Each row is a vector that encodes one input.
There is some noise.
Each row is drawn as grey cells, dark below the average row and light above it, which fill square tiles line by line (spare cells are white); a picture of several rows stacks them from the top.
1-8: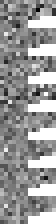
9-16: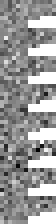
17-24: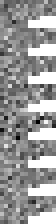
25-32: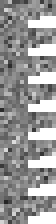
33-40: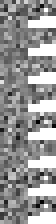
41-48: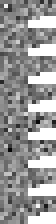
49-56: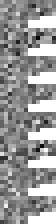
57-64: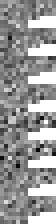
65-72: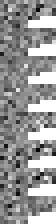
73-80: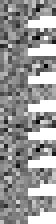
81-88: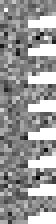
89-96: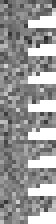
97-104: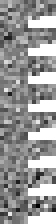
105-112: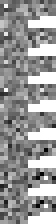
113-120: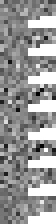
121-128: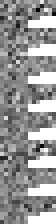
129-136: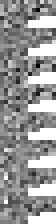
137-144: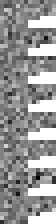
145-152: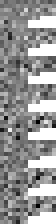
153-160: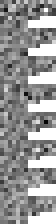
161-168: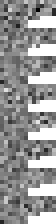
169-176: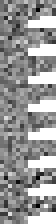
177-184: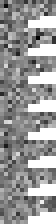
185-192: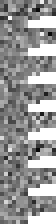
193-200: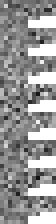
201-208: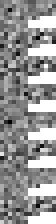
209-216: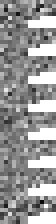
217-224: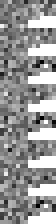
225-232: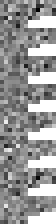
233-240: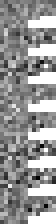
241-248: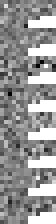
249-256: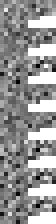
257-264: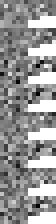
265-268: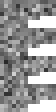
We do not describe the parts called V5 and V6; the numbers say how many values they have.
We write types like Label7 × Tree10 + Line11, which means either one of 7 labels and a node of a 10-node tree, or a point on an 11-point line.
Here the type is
Label8 + (Tree13 + Unit) × V5 × V6.
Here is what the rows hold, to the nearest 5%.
About 25% of them hold one of 8 labels. The rest hold a value of V5 and a value of V6, together with either a fixed value, or a node of a 13-node tree.
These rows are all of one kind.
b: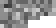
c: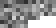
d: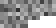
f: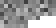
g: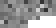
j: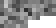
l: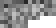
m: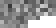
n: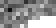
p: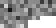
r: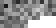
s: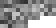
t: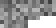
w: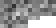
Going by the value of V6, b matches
f, g and m.
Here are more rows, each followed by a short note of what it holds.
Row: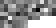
one of 8 labels
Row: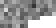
a value of V5 and a value of V6
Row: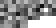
one of 8 labels
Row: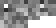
a node of a 13-node tree, a value of V5 and a value of V6
